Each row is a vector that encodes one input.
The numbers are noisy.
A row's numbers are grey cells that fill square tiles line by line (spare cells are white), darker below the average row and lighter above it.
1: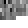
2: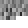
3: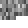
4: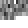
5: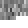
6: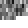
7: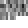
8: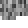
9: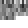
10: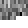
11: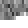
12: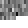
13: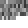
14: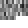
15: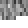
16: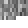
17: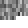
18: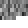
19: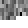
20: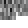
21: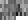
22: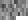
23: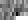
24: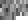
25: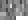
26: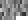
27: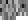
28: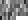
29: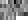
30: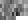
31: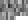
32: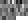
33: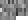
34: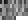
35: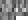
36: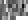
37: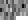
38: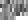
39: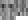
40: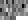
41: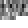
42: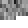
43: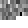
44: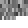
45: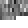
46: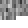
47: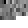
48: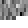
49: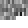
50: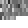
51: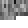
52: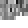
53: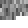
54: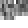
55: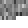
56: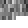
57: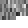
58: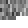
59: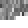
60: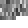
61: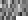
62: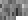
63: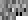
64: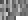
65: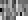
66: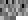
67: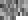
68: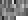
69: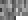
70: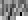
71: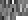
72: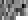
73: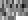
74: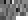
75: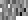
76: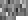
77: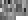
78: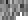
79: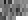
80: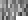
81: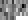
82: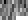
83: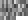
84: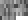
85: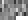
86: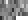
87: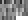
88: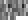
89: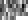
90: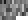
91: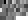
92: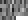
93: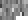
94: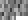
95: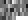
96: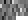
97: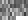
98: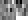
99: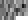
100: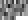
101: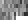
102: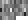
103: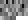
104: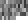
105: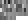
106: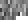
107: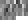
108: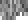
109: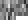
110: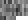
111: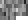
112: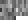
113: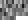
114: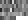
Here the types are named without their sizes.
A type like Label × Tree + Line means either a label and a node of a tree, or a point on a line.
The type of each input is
Label × Label × Tree.
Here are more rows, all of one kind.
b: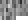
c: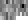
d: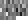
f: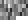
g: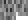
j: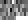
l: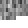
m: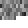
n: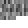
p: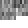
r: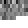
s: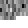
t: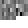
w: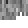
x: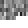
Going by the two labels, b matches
c, l, p and w.
